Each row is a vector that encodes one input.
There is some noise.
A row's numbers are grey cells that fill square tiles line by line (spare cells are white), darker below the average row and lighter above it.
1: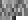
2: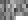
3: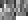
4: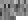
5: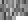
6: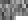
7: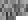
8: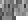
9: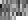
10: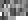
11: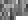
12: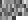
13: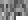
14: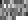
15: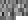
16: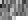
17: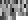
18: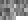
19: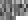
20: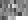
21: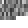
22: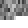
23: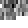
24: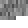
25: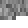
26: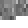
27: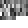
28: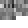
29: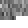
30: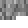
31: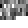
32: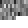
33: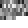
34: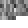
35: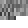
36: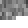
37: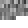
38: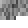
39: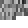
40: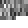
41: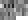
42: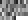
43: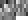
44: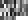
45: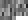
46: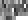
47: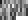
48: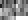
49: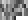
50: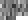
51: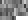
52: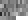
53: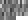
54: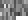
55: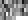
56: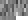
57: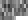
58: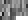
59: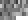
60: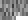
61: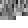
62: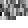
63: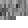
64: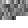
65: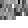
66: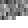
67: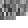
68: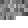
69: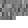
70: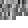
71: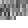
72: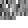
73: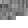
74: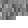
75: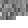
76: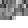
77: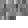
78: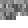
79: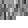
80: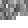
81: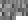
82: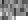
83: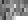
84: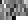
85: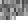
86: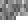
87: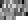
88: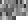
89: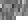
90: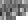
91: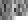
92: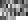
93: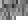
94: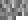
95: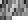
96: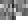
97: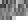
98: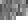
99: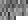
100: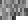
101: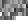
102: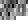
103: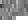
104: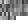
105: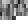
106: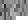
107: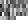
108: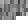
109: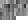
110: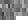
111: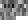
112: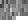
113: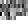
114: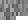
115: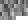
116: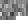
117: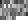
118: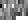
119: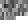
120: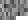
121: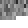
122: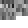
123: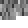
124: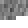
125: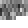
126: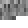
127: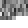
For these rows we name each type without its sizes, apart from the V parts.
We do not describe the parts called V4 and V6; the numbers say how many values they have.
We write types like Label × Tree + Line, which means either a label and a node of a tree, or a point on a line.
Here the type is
Bool × Tree × (Unit + V4 × V6).
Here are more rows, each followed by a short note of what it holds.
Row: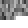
a node of a tree and a true/false value
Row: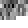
a node of a tree, a true/false value, a value of V4 and a value of V6
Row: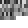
a node of a tree and a true/false value
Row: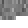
a node of a tree and a true/false value
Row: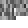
a node of a tree and a true/false value
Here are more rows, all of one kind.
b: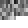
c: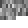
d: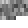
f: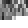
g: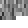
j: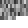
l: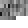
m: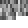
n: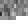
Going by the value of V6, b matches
d, f and l.
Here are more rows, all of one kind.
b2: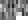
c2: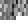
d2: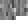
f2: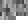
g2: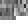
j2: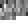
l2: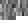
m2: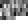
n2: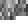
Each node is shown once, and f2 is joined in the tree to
g2.
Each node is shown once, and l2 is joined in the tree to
b2, g2, m2 and n2.
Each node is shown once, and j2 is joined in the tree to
m2.
